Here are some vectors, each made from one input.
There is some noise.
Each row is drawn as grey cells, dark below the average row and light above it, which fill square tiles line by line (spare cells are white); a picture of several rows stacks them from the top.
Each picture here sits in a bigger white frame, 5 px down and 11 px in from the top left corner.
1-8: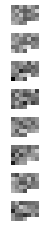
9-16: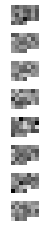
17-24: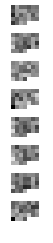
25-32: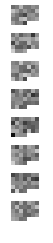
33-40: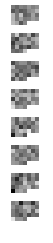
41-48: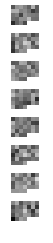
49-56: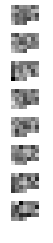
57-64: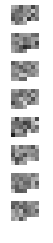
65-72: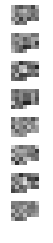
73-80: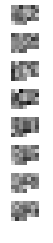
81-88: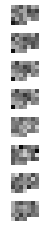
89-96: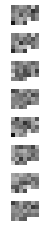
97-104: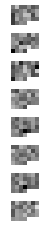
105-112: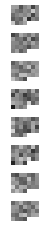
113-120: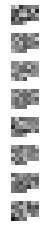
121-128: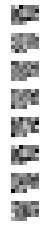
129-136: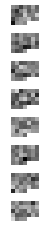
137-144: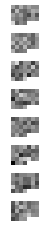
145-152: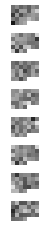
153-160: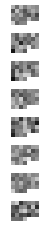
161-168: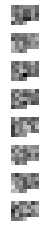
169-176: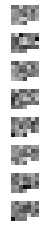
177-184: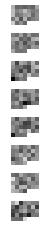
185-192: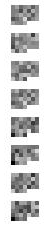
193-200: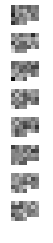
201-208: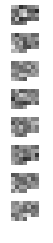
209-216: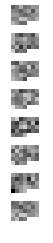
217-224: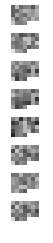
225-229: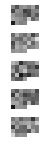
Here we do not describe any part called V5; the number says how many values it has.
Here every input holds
a point on a 14-point line, together with either three true/false values, or a value of V5.
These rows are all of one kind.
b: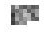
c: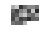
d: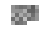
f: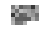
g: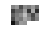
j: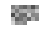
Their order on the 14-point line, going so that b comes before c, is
g, b, c, f, j, d.
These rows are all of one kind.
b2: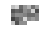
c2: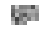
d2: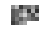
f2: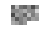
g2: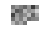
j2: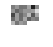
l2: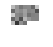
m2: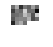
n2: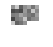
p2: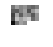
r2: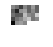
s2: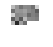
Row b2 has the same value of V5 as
d2 and n2.
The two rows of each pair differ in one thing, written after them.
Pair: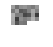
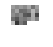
one of the three true/false values
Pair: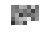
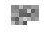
the place on the 14-point line
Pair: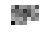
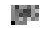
one of the three true/false values
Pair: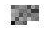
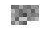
the place on the 14-point line
